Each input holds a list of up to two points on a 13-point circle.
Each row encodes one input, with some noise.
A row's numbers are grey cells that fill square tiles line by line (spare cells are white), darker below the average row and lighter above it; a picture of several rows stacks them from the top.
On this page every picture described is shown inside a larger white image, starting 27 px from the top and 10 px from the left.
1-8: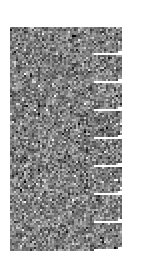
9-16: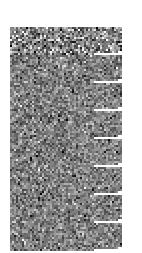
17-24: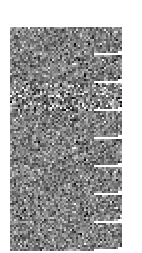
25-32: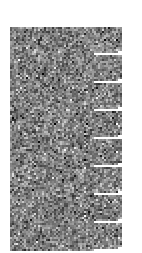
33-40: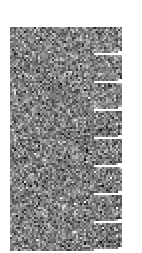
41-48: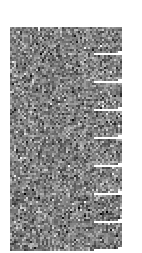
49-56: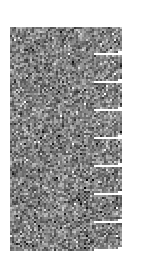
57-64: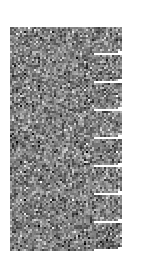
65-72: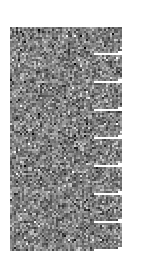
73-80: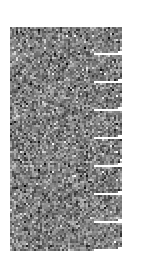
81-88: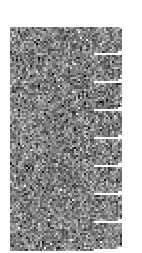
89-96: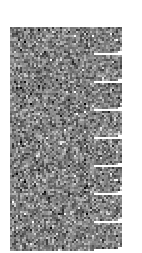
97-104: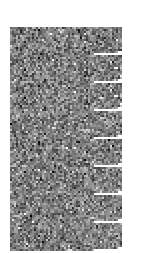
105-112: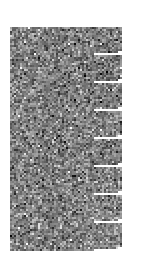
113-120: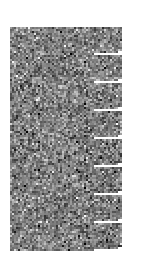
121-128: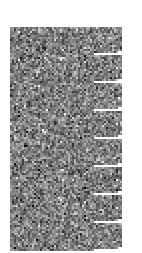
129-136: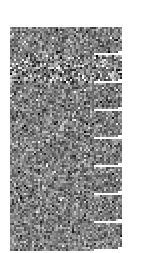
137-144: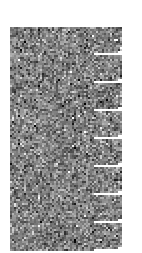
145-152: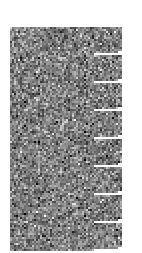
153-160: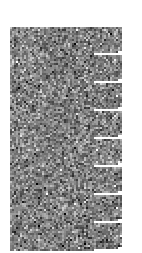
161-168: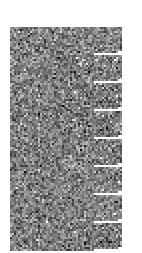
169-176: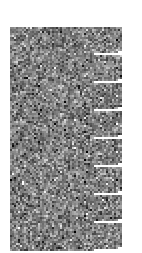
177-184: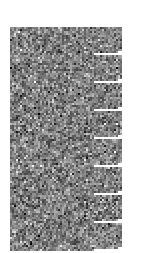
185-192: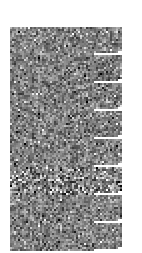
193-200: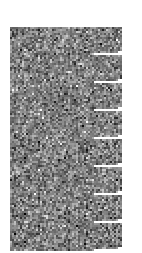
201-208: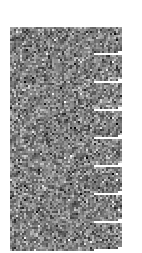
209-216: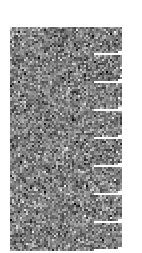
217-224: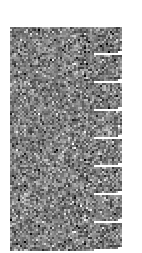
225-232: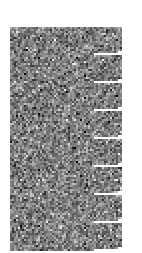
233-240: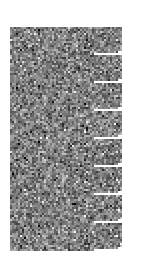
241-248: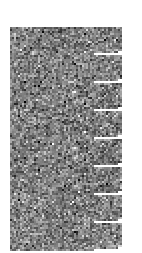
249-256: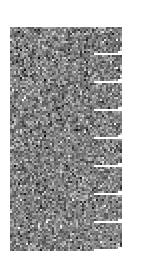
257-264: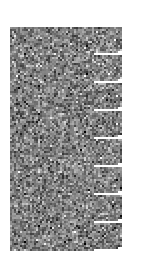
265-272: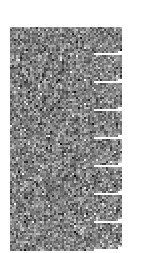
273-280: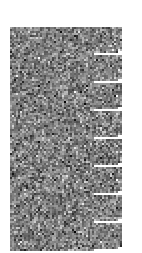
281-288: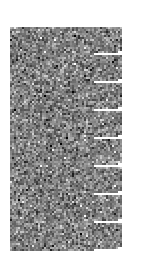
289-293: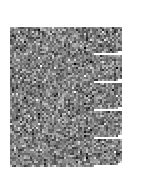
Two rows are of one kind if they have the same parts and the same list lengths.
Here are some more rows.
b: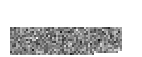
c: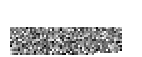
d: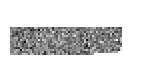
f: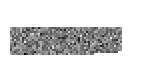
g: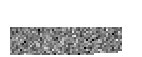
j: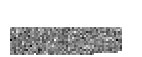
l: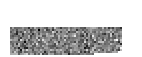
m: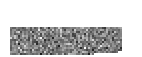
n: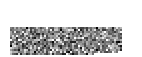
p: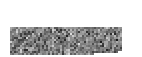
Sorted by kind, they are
b, f, j, m, p
c, n
d, g, l

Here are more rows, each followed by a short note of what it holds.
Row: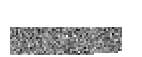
a list of one item
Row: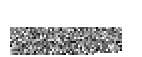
the empty list
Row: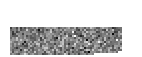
a list of one item
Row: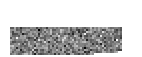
a list of one item
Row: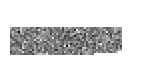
a list of two items
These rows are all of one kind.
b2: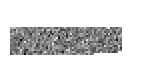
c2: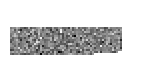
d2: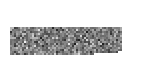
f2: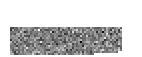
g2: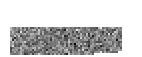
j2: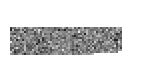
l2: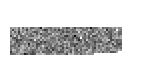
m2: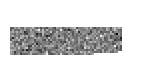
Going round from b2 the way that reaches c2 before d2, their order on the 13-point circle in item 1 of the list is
b2, c2, m2, j2, f2, l2, g2, d2.
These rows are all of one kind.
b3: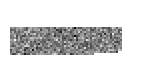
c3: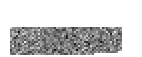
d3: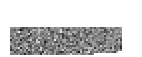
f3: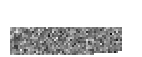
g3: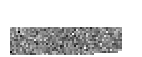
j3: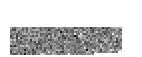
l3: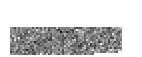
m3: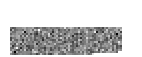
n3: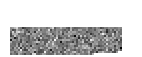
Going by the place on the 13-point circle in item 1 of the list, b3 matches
j3 and l3.
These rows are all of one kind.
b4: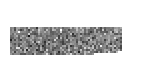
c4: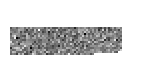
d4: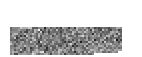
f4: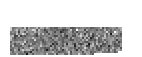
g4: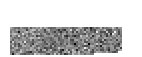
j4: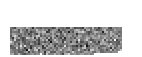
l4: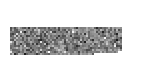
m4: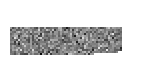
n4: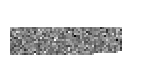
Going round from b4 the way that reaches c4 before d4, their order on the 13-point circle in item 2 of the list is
b4, j4, l4, n4, g4, c4, m4, f4, d4.
